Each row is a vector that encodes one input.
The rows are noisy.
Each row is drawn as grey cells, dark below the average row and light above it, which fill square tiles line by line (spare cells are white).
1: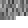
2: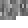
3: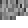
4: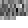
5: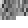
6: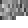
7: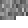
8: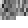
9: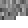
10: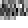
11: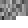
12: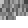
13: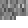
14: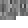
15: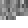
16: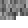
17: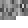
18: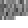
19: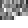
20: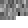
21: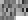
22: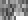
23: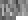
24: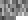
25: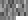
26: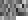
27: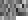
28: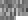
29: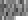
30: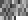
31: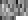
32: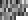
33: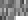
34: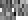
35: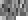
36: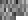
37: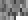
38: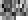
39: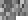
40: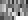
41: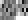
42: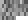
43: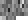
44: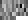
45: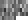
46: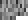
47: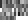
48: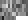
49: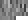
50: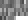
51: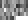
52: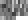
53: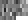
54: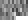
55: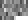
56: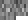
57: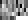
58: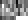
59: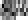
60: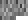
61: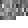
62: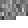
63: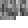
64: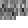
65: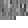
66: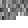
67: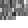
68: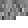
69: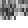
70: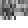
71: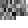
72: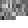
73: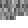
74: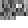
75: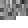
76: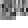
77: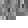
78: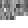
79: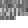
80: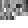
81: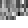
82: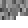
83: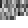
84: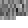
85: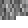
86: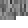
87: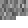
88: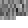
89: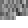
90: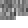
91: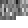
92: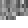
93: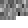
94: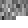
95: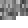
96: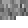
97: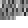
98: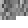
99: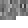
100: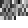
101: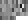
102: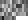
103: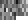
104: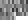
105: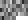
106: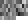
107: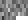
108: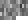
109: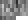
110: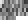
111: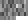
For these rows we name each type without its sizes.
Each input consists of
either three true/false values, or a list of points on a line.
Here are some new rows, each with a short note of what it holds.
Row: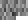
a list of one item
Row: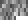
the empty list
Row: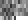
the empty list
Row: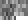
the empty list
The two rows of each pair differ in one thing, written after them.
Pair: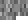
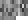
the place on the line in item 1 of the list
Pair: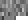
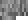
the place on the line in item 1 of the list
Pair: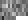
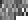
the place on the line in item 1 of the list
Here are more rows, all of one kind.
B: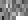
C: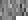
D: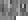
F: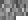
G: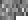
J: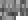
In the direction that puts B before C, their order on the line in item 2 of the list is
D, F, B, C, J, G.
